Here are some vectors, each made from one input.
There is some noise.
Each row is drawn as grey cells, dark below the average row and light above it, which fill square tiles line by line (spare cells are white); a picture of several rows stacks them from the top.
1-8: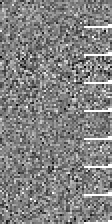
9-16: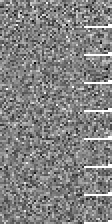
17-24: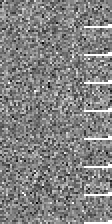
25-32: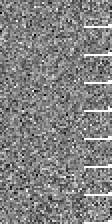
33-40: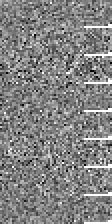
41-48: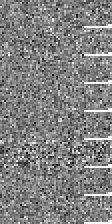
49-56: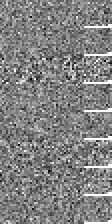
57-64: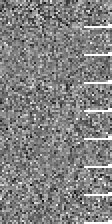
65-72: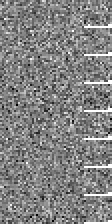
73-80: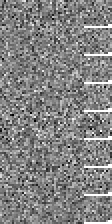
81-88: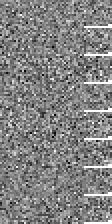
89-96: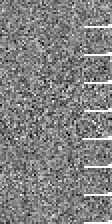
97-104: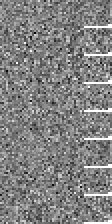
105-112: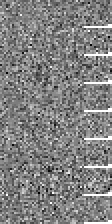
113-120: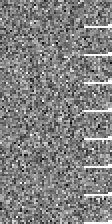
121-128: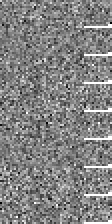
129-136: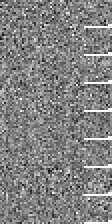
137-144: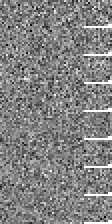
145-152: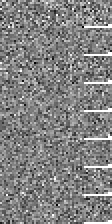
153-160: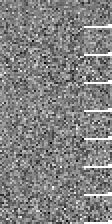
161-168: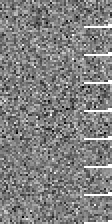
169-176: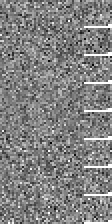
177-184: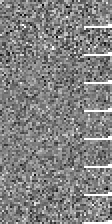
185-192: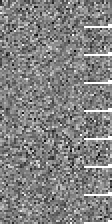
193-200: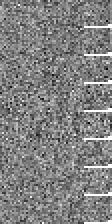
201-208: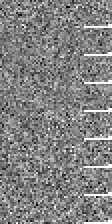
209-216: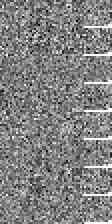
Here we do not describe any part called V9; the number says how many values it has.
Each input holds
either two values of V9, or a list of up to three points on an 8-point circle.
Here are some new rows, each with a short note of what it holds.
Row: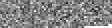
a list of three items
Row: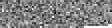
a list of two items
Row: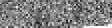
two values of V9
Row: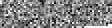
the empty list
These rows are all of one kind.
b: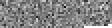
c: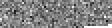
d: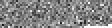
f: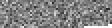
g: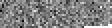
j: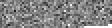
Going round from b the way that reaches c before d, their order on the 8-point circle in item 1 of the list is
b, c, f, j, g, d.
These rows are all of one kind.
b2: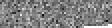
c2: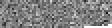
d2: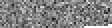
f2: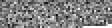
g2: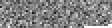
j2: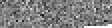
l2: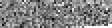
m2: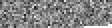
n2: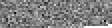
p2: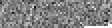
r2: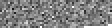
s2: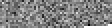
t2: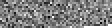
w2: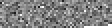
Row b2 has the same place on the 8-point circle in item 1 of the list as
d2, j2 and p2.
